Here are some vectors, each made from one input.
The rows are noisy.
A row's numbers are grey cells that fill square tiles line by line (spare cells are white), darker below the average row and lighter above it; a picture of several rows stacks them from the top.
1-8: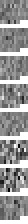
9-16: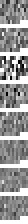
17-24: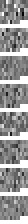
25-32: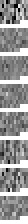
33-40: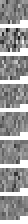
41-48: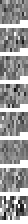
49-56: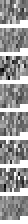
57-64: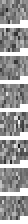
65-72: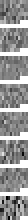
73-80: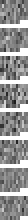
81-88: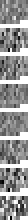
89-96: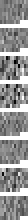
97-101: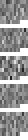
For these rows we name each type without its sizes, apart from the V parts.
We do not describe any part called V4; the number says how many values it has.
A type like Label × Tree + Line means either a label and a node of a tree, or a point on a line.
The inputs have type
(Bool × Bool × Bool × Bool + Unit) × Tree × V4.
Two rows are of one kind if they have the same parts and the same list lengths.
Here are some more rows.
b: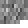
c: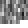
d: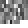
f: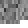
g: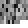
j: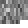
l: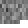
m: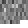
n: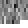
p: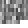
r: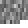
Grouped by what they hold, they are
b, d, j, l, m, p, r
c, f, g, n

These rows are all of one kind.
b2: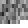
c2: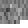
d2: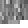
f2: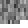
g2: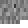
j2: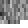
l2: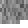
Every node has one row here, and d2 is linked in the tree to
b2 and l2.
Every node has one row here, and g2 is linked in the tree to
f2.
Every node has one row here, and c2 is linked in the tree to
b2 and j2.
